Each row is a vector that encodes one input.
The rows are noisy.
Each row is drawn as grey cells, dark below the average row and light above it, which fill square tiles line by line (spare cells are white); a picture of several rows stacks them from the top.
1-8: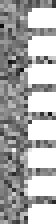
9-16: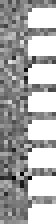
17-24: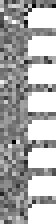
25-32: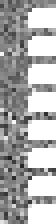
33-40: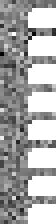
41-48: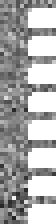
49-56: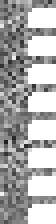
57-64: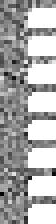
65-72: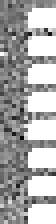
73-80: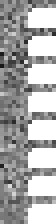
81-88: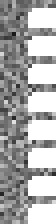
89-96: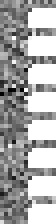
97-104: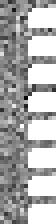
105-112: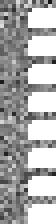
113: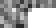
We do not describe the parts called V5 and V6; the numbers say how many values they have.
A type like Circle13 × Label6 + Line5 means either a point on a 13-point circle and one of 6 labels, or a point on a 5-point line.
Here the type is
Line4 × (Line4 × V6 + V5).
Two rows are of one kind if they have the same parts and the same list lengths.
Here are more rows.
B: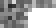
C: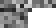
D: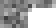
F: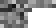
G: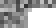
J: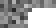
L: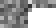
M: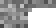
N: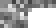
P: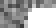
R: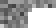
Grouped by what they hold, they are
B, D, G, J, M, N, P
C, F, L, R

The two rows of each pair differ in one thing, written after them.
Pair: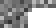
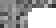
the place on one of the two 4-point lines
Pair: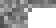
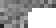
the place on one of the two 4-point lines
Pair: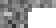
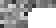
the place on one of the two 4-point lines
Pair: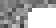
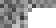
the value of V6
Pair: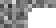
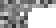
the value of V6
